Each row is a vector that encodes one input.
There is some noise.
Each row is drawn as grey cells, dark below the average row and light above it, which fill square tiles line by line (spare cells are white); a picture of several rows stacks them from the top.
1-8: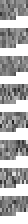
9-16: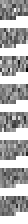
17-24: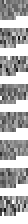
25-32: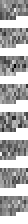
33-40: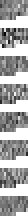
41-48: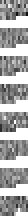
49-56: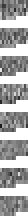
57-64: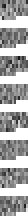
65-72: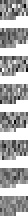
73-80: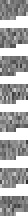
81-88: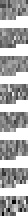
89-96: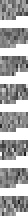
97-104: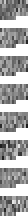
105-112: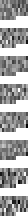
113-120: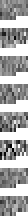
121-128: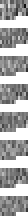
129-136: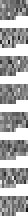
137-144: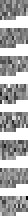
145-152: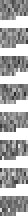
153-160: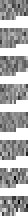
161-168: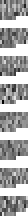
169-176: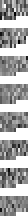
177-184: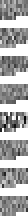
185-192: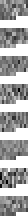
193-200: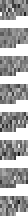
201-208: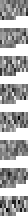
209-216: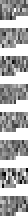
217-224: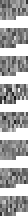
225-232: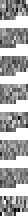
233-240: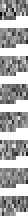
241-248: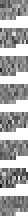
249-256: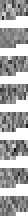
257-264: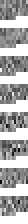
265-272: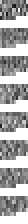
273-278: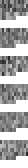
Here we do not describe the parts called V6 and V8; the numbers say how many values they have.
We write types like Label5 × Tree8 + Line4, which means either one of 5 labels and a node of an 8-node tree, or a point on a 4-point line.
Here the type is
Bool × (Tree13 + V8) × V6 + Unit.
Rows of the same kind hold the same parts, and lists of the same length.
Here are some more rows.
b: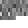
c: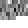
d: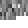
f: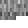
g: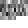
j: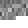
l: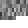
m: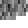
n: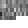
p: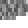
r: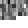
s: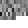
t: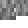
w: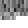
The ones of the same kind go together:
b, m, p, w
c, g
d, f, j, l, n, r, s, t

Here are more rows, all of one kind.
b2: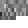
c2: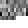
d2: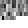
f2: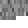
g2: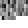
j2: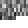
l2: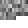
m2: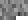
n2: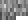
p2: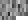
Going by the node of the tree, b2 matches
c2, n2 and p2.
